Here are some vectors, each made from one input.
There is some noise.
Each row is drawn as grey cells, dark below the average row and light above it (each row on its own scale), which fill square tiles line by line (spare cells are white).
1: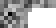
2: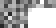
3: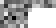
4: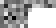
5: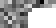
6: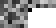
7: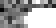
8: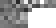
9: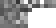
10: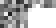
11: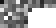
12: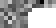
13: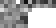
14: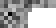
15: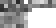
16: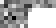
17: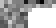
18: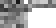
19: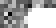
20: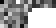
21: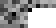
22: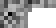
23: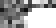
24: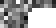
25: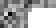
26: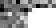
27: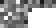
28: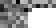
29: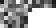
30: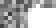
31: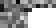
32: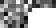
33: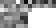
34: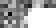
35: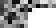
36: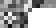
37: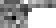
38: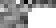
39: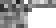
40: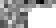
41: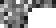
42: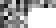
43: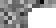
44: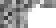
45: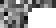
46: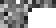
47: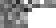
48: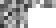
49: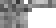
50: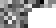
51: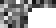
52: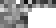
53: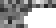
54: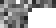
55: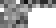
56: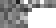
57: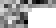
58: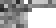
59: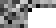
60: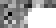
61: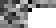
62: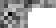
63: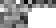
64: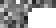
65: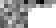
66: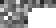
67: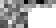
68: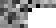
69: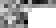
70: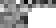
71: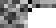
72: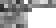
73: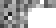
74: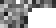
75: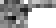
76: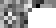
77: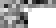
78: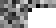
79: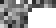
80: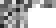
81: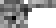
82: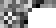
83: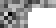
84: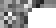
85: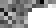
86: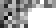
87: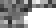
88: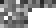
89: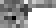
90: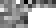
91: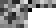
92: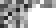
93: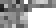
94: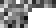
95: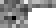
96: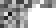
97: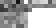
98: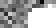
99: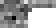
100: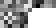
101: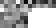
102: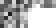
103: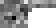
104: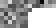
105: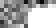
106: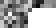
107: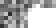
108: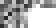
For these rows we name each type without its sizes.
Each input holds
a true/false value, together with either a label, or a point on a line.
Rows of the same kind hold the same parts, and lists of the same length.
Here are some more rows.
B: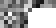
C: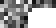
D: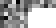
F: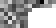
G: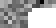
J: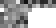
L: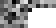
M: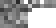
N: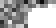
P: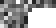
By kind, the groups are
B, C, F, G, J, N, P
D, L, M

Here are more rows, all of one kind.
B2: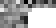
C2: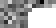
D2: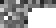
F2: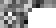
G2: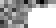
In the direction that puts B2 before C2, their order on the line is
D2, B2, F2, C2, G2.
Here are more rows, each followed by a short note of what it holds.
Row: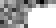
a point on a line and a true/false value
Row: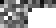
a point on a line and a true/false value
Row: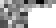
a point on a line and a true/false value
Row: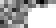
a point on a line and a true/false value
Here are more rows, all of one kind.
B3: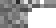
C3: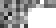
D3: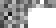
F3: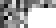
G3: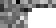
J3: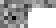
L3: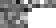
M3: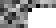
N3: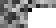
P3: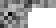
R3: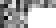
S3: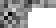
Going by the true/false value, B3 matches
G3, L3, M3 and N3.
